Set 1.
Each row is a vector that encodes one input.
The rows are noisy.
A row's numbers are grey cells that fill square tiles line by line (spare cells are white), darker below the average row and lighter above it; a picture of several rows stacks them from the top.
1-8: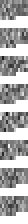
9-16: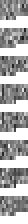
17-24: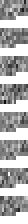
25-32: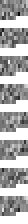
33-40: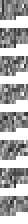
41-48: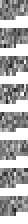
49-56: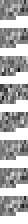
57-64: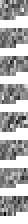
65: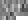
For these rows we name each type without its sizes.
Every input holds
a label.
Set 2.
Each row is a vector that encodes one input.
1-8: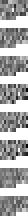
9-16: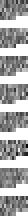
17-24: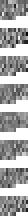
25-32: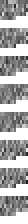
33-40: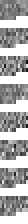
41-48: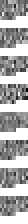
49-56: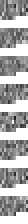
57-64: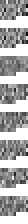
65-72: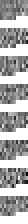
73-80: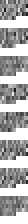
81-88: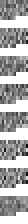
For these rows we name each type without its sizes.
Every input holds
a point on a line.
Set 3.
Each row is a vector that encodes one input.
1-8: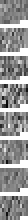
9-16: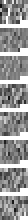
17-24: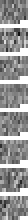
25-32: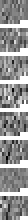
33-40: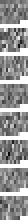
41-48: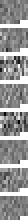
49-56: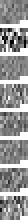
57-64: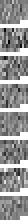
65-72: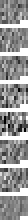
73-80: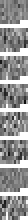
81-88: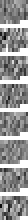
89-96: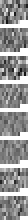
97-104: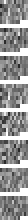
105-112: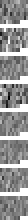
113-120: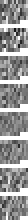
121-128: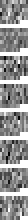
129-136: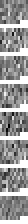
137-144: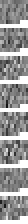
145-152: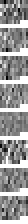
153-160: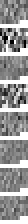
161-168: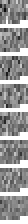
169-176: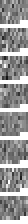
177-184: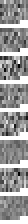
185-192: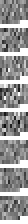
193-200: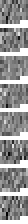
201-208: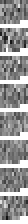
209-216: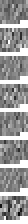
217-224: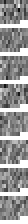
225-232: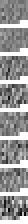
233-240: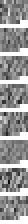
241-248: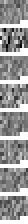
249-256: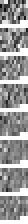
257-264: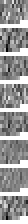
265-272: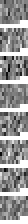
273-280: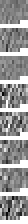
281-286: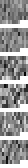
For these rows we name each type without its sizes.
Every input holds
a point on a circle.
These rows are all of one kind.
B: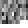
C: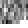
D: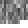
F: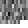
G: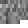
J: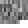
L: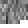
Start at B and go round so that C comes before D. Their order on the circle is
B, F, L, G, C, D, J.
